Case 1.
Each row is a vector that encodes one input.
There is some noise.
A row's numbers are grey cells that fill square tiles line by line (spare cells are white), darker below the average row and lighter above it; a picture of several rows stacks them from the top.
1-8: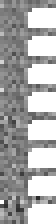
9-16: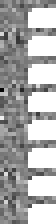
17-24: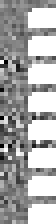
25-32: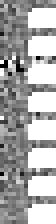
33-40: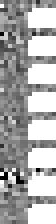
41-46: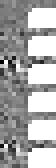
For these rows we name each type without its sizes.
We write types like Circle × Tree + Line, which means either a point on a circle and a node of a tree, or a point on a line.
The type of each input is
Line.
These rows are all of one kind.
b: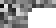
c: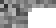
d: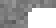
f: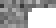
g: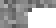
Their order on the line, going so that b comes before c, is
g, b, d, c, f.
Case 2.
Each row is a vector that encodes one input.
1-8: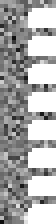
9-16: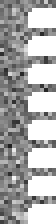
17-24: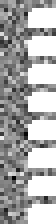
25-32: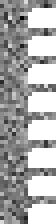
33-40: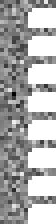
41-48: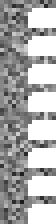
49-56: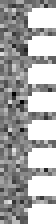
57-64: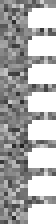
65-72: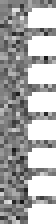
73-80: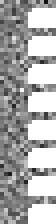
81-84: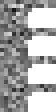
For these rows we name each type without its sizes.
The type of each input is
Bool × Bool × Bool.
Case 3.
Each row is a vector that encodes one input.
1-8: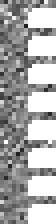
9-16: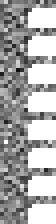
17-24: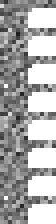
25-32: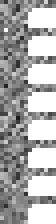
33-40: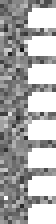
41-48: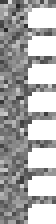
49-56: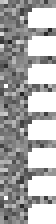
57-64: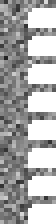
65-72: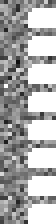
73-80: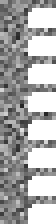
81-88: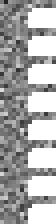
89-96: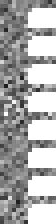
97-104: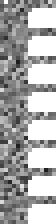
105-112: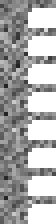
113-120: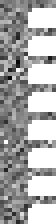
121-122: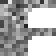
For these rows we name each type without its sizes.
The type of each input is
Line.
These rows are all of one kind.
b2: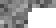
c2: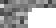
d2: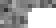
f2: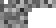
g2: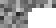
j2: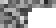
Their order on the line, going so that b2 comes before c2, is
f2, j2, g2, b2, d2, c2.
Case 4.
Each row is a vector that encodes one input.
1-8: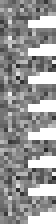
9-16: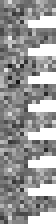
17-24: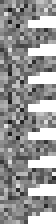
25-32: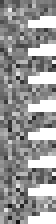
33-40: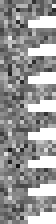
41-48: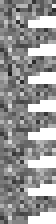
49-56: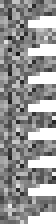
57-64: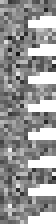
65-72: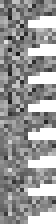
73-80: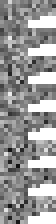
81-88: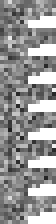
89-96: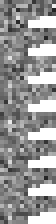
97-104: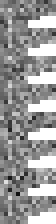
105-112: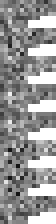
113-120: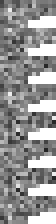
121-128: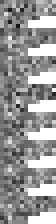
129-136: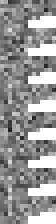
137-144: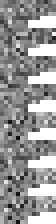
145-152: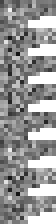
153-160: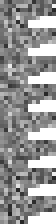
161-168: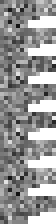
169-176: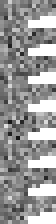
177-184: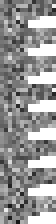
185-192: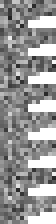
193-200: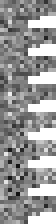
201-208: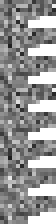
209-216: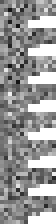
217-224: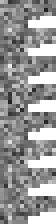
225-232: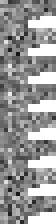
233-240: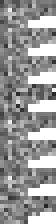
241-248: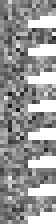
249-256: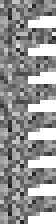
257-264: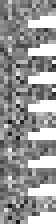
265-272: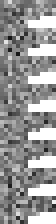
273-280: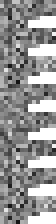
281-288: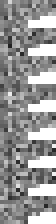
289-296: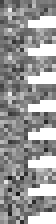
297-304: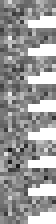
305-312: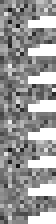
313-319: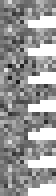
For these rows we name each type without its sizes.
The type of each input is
Line.
